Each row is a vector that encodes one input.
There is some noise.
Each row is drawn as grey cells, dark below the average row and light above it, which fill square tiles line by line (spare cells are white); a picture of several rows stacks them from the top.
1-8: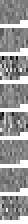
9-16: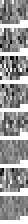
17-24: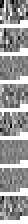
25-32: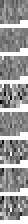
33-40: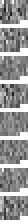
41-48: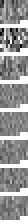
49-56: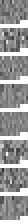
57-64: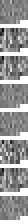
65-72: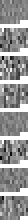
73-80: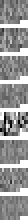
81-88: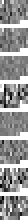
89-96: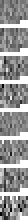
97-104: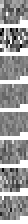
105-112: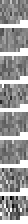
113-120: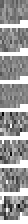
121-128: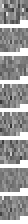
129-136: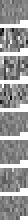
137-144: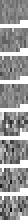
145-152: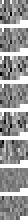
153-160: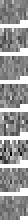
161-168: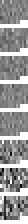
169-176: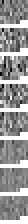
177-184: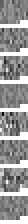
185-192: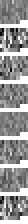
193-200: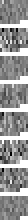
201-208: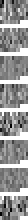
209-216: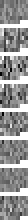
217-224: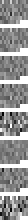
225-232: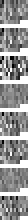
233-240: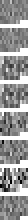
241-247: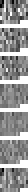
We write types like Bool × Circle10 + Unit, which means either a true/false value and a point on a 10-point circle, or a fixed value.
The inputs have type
Circle6 + Line18.
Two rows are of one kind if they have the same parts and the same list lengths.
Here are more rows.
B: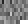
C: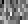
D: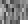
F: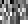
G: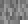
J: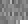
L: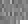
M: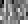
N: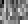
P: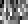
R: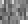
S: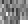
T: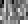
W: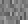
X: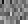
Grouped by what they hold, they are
B, C, G, J, L, M, N, P, R, T, W, X
D, F, S

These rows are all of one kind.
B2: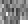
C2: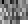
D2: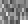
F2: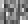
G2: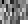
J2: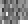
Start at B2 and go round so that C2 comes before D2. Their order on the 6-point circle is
B2, J2, C2, G2, F2, D2.
